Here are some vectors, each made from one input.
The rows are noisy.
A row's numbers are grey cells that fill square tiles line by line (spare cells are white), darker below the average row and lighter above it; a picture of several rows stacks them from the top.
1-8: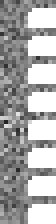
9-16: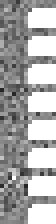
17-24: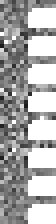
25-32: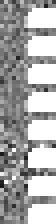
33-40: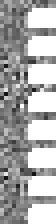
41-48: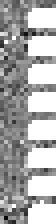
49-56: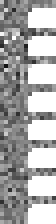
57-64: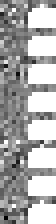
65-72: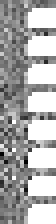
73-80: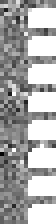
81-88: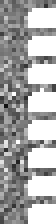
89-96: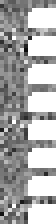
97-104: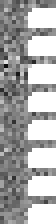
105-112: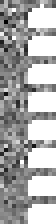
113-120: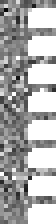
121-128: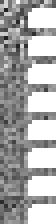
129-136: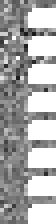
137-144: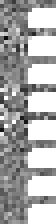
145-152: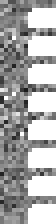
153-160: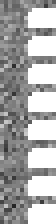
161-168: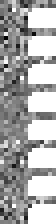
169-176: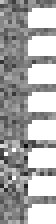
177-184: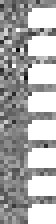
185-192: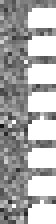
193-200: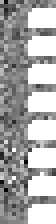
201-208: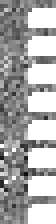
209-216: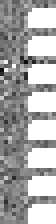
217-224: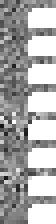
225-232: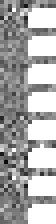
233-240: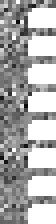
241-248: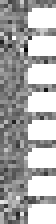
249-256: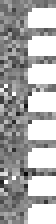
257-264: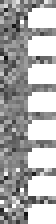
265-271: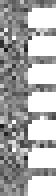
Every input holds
either a point on a 6-point circle, or a point on a 12-point line and a true/false value.
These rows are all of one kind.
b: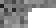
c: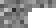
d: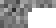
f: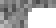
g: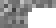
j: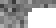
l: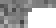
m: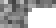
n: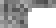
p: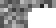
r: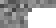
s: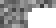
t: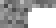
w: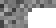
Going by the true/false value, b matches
f, j, l and n.
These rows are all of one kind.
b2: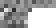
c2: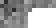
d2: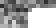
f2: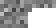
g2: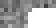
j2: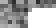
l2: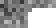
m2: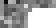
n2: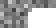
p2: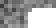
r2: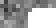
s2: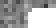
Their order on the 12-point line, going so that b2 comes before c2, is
j2, r2, d2, b2, c2, f2, l2, p2, n2, s2, g2, m2.
